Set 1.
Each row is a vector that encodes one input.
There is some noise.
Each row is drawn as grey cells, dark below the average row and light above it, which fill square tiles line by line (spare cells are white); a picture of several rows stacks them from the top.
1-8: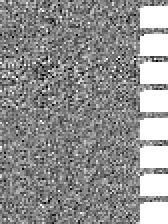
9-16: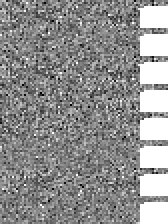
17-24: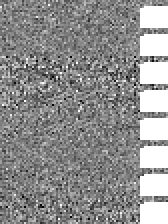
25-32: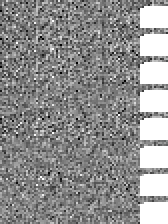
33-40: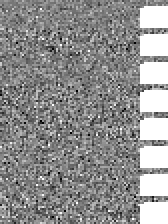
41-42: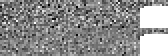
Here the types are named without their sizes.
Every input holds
a point on each of two lines.
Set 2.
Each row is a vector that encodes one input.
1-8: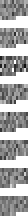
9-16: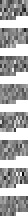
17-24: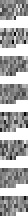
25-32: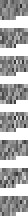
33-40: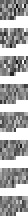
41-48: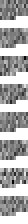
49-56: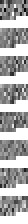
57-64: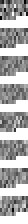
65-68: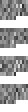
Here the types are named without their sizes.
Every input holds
a point on a line.
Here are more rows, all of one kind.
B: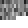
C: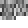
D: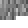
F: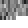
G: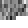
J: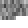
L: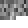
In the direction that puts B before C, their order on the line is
D, F, B, L, J, G, C.
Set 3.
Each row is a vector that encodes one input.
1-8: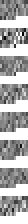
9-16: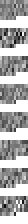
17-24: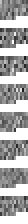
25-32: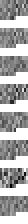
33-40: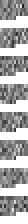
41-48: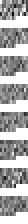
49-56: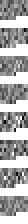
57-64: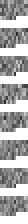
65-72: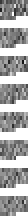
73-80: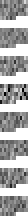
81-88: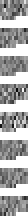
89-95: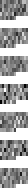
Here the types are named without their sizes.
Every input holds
a point on a line.
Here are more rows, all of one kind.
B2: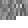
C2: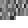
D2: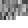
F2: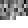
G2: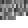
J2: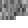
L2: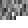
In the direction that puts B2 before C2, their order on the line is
L2, B2, J2, F2, G2, D2, C2.
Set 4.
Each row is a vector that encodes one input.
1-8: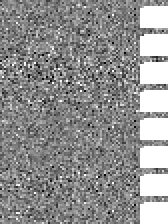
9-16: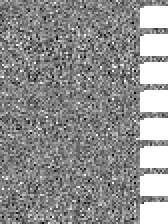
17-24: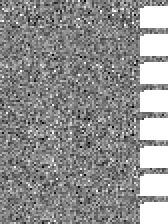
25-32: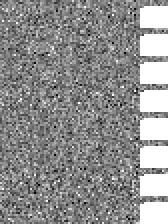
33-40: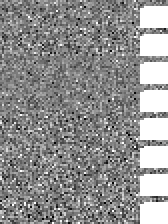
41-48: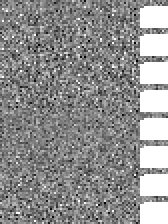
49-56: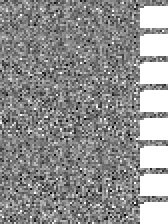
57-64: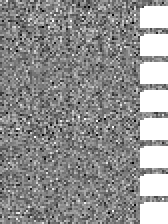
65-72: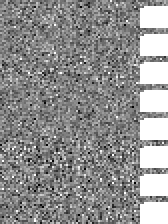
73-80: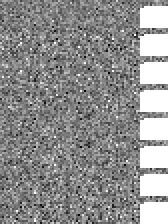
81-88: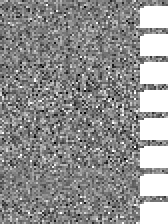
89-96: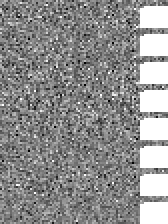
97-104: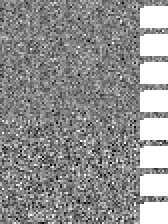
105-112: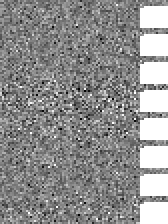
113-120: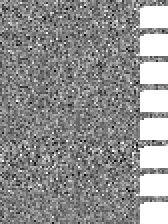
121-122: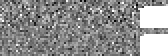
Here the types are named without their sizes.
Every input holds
a point on each of two lines.
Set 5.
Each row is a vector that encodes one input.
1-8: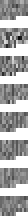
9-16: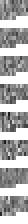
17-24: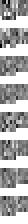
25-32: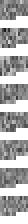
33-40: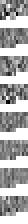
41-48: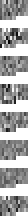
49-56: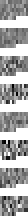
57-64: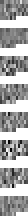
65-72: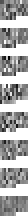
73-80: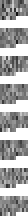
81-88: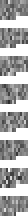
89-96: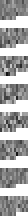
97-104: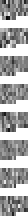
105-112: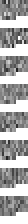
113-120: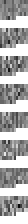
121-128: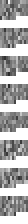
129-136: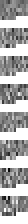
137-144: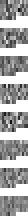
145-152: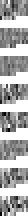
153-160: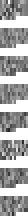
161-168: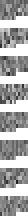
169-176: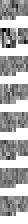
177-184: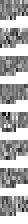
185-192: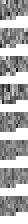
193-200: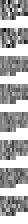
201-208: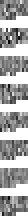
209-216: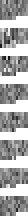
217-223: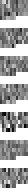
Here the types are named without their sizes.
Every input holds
a node of a tree.
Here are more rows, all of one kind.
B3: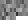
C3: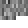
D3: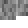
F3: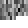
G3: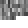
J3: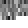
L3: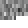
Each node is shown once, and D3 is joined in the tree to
G3 and J3.
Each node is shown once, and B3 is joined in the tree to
F3 and J3.
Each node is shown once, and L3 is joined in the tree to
C3 and J3.
